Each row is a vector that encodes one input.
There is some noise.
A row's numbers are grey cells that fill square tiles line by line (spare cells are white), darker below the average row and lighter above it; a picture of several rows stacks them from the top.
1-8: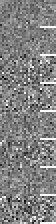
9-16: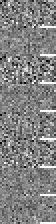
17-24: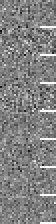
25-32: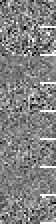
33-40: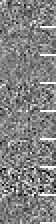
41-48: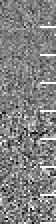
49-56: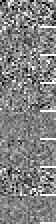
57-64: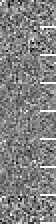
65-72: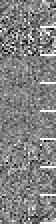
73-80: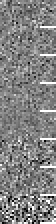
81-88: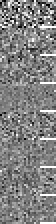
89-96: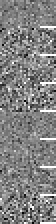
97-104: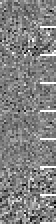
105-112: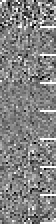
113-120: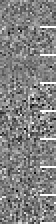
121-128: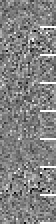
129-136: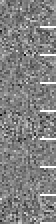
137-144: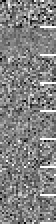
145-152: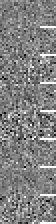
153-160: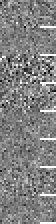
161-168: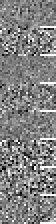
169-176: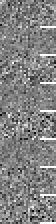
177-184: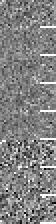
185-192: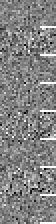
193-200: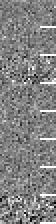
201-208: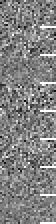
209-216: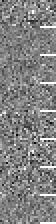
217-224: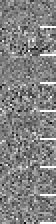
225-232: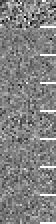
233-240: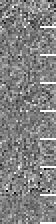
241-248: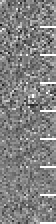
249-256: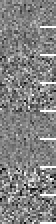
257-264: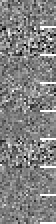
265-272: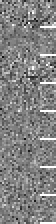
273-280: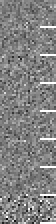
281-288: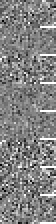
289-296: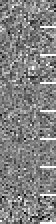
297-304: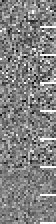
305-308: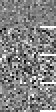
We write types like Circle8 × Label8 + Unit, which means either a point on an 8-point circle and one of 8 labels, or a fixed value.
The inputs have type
(Circle6 + Unit) × Line12 + Circle9.
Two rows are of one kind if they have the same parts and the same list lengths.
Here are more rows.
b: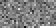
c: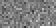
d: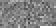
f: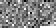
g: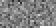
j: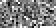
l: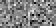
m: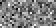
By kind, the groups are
b, c, d, j, m
f, l
g

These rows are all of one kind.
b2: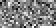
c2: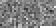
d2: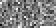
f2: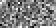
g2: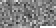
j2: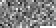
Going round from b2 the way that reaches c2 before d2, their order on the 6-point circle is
b2, c2, f2, d2, j2, g2.
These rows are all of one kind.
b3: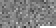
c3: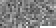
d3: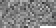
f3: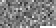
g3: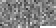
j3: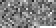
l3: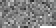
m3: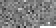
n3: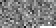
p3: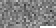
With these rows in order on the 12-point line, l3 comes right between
d3 and g3.
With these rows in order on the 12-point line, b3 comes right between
c3 and n3.
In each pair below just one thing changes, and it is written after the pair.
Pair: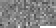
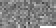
the place on the 6-point circle
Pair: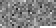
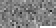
the place on the 6-point circle
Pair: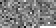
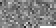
the place on the 12-point line
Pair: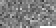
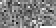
the place on the 12-point line
